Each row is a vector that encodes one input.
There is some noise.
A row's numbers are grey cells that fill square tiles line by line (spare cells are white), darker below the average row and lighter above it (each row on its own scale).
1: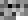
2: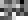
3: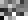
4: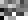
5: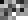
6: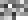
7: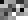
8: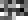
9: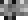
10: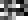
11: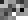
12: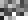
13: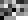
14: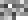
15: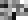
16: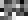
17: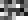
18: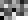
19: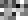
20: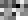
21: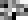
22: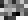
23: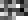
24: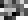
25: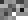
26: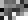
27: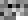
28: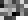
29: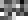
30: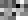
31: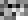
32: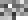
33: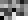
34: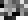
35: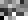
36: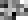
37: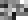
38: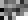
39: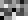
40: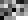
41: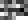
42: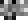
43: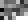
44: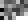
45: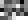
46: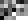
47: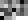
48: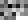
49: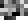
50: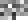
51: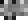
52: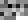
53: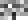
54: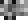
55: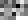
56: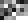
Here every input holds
either a point on a 6-point line, or a node of a 7-node tree.
